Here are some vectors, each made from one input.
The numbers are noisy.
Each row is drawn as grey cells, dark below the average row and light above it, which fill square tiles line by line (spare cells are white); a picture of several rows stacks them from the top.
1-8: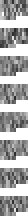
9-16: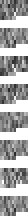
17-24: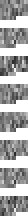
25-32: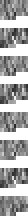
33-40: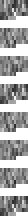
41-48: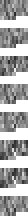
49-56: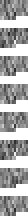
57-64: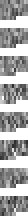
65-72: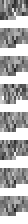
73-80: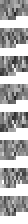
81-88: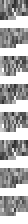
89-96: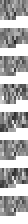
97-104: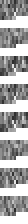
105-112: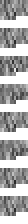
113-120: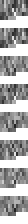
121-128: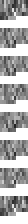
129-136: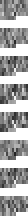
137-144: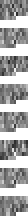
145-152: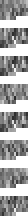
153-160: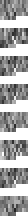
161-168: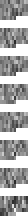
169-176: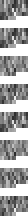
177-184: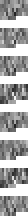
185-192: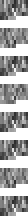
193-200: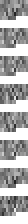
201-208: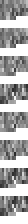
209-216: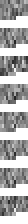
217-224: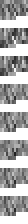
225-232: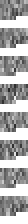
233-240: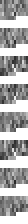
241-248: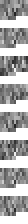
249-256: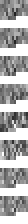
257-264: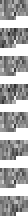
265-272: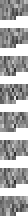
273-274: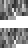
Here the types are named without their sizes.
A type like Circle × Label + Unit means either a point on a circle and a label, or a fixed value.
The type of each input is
Line.
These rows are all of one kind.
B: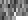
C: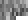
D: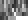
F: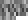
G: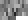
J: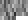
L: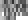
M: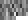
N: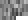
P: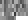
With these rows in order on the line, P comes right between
J and L.
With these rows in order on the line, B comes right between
D and M.
